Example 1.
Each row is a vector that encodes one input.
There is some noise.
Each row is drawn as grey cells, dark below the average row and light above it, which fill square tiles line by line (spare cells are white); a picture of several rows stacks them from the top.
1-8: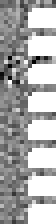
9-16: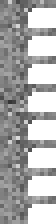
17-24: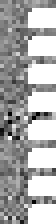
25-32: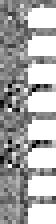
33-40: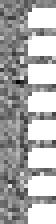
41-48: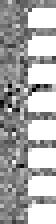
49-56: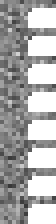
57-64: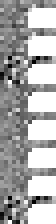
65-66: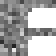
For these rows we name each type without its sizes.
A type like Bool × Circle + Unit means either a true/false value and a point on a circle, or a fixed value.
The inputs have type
Bool × Label + Unit.
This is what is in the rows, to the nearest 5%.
About 10% of them hold a fixed value. The rest hold a label and a true/false value.
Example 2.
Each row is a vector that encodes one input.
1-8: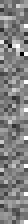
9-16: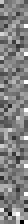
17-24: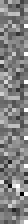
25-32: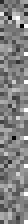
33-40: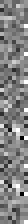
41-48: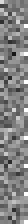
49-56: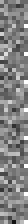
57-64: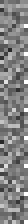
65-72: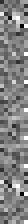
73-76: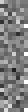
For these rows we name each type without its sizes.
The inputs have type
List(Line).
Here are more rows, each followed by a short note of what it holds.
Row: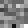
a list of two items
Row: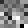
the empty list
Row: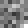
a list of two items
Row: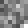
a list of two items
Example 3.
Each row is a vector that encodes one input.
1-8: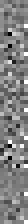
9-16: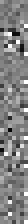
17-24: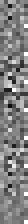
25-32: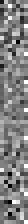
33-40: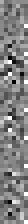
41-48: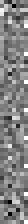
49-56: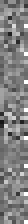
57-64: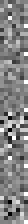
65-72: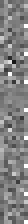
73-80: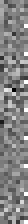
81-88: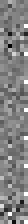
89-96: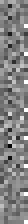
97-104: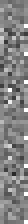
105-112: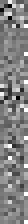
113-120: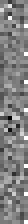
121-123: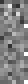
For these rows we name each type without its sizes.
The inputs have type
(Bool × Bool × Bool × Bool + Unit) × Line.
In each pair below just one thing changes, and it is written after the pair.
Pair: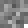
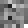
one of the four true/false values
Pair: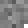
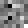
one of the four true/false values
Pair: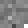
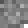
one of the four true/false values
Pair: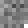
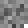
one of the four true/false values
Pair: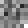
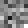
the place on the line
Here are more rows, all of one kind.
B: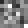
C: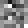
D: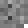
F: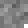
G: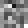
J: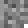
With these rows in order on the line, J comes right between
D and G.
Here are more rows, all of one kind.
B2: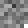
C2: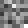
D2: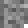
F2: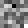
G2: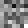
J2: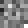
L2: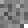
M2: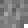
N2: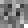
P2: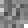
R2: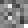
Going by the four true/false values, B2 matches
G2, J2 and N2.
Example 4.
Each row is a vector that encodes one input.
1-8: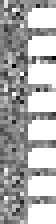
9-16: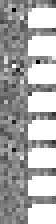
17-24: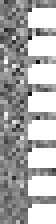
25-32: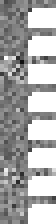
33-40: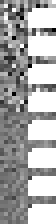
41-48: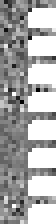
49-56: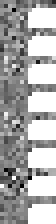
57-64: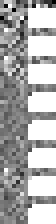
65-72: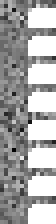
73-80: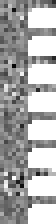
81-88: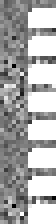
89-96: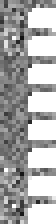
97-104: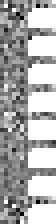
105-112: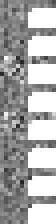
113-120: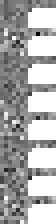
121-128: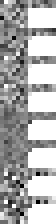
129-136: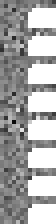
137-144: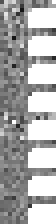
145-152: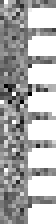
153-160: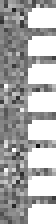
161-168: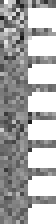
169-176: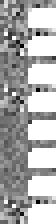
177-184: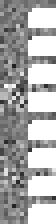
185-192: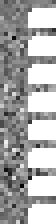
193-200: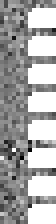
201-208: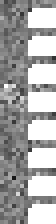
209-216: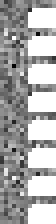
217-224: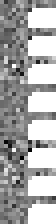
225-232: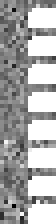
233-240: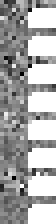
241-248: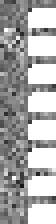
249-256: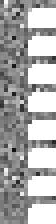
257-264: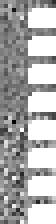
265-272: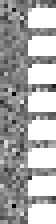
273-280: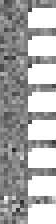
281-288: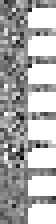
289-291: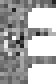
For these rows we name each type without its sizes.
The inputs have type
Bool × (Tree + Unit).
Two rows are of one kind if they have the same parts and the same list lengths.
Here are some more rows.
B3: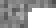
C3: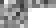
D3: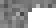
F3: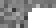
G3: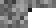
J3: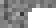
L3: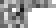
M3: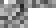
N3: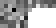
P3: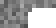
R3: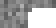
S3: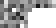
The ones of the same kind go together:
B3, C3, D3, F3, G3, J3, M3, N3, P3, R3, S3
L3

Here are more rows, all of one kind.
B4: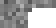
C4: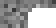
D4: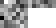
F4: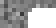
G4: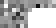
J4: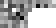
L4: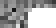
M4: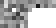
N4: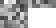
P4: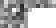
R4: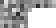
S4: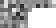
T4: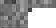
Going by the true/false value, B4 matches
C4, F4, L4 and T4.
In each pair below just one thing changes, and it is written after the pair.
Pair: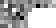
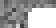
the true/false value
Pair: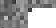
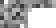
the true/false value
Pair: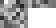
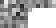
the node of the tree
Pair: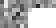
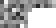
the node of the tree
